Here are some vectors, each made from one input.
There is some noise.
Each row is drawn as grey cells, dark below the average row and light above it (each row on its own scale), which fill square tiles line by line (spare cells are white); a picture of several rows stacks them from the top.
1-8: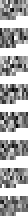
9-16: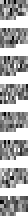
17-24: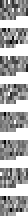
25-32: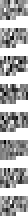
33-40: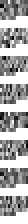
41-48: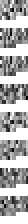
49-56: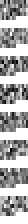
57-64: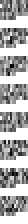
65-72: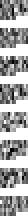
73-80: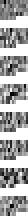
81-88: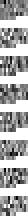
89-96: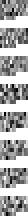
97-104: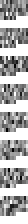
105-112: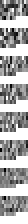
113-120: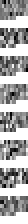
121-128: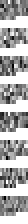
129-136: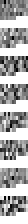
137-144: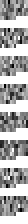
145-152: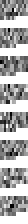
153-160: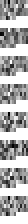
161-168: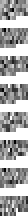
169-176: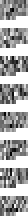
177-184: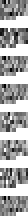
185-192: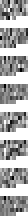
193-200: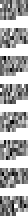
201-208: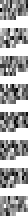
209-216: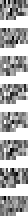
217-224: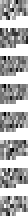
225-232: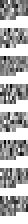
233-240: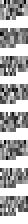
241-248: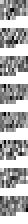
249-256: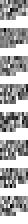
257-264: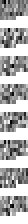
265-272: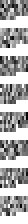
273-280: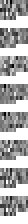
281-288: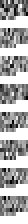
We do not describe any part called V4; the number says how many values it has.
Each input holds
either a point on a 6-point circle and a value of V4, or a point on a 10-point line, or a list of up to three points on a 5-point line.
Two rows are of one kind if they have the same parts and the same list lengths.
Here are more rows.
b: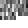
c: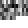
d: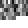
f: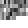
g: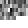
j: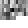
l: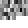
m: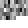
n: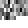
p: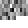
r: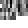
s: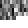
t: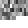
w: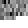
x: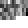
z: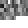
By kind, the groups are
b, r
c, d, x, z
f, g
j, l, m, n, p, t
s
w

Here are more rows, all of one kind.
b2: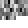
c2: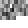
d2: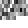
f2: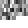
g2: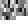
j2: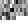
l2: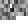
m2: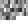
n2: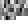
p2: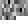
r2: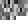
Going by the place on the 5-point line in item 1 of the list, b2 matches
g2, p2 and r2.
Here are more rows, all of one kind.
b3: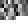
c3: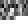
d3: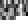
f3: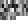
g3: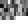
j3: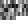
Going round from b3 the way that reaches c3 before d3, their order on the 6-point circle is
b3, c3, g3, d3, j3, f3.
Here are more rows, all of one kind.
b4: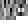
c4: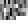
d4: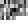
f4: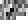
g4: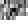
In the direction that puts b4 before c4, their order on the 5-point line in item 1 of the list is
b4, c4, d4, g4, f4.
